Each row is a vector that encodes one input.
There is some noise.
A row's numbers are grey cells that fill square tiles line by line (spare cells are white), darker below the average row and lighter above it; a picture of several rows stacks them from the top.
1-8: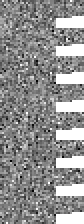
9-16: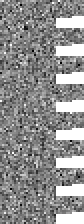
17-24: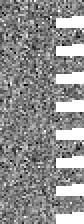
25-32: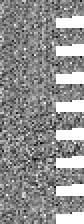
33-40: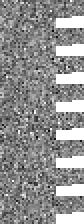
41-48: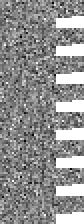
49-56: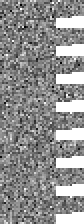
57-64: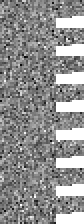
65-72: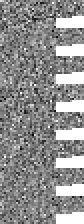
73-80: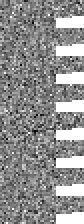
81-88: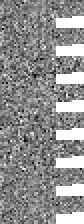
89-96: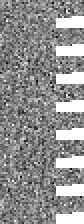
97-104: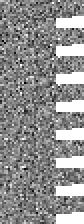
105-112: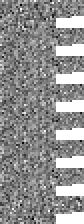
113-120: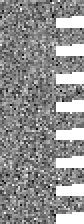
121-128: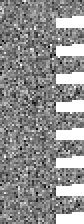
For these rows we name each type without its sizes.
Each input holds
either a point on a circle and a true/false value, or a fixed value, or two labels, or a point on each of two lines.
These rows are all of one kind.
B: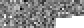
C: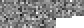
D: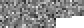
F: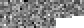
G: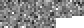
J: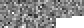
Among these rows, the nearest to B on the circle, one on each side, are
C and F.
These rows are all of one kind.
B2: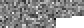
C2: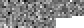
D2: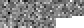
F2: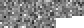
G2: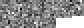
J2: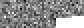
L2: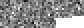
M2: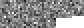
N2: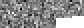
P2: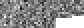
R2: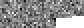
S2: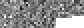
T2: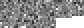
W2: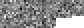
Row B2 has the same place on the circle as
J2, M2 and R2.
